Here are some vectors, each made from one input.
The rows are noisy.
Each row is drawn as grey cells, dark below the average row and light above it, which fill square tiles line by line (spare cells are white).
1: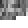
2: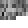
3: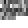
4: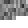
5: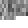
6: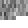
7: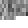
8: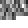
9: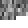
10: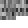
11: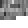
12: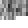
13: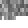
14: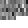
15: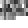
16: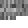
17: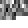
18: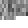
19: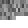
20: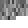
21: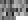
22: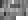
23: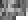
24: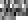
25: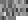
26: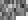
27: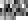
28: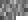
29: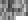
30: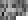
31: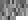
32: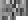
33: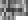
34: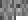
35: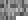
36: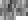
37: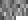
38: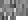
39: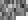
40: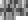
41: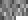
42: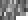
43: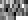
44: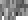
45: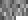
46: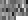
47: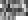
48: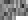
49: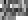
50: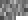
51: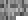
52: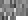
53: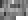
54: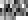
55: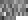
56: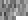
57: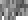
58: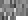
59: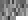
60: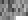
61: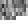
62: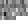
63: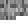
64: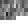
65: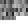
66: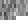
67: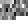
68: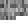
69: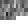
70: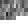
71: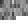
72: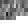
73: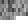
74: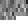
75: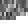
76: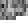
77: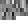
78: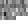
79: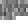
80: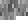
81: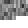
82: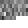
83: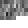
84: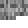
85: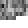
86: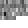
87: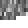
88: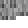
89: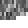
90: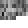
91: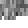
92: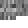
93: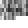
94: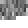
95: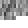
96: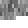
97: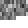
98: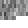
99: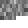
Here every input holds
a point on an 11-point circle and a point on a 7-point line.
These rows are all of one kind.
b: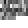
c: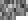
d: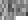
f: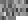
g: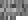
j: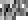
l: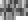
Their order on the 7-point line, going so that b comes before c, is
j, b, l, f, d, g, c.
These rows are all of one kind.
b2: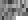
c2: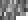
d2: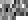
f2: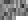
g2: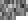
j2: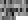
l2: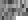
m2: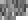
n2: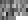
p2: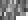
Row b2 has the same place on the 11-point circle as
f2, g2 and l2.
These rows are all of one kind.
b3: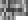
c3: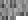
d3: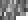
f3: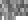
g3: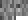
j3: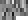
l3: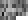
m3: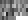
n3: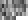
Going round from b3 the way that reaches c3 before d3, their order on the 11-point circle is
b3, f3, n3, c3, l3, j3, g3, d3, m3.
